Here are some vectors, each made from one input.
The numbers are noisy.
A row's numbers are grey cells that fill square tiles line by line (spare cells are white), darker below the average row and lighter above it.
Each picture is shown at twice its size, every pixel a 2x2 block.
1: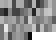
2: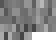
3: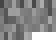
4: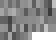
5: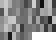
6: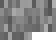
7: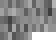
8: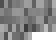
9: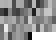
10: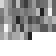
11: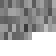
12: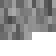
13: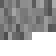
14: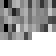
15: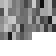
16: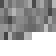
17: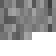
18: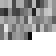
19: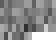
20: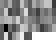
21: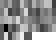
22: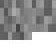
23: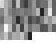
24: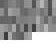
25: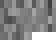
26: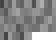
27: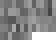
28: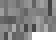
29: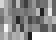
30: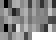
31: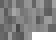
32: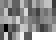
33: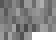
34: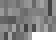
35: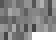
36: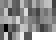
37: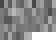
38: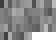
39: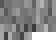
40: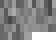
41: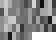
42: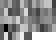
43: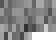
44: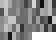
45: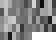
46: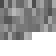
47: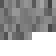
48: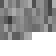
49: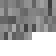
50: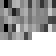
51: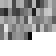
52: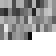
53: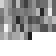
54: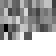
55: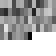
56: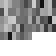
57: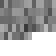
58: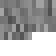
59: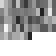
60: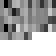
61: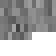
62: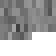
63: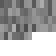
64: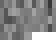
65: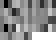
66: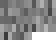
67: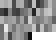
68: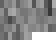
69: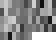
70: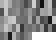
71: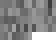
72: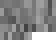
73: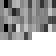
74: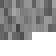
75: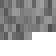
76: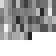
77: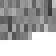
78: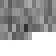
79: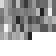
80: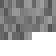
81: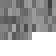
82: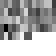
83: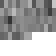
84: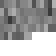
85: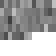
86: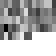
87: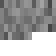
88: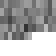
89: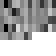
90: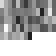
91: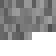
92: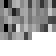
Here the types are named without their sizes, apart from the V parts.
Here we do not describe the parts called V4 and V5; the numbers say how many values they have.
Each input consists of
either a point on each of two lines, a true/false value and a value of V4, or a value of V5.
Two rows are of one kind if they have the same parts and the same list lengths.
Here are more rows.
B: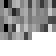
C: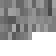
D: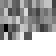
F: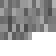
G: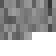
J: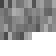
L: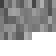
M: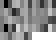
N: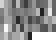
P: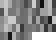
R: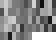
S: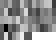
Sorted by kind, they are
B, D, M, N, P, R, S
C, F, G, J, L

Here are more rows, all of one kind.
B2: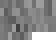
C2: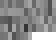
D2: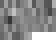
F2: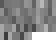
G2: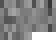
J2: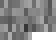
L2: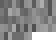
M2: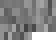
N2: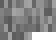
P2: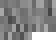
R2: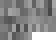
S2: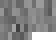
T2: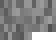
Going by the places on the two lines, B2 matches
D2, R2 and S2.
